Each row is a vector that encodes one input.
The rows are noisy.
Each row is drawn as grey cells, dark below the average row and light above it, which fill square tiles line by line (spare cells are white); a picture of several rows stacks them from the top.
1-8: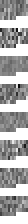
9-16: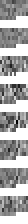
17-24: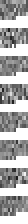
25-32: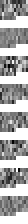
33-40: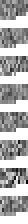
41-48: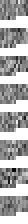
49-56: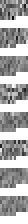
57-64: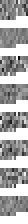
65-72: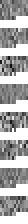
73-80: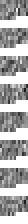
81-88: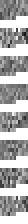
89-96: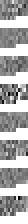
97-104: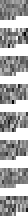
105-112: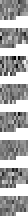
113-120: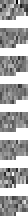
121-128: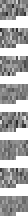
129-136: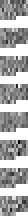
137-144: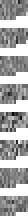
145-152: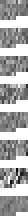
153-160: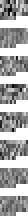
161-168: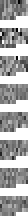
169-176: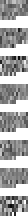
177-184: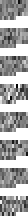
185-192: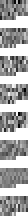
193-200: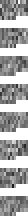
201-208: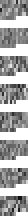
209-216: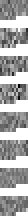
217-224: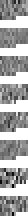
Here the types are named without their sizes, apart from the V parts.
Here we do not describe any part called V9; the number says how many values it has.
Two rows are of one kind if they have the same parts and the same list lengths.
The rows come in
5 kinds.
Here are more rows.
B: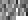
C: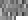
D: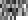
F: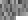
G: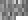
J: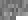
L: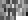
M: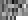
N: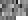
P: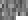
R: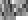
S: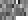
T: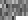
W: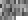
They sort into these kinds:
B, C, G
D, F, J
L, S, W
M, N, R
P, T

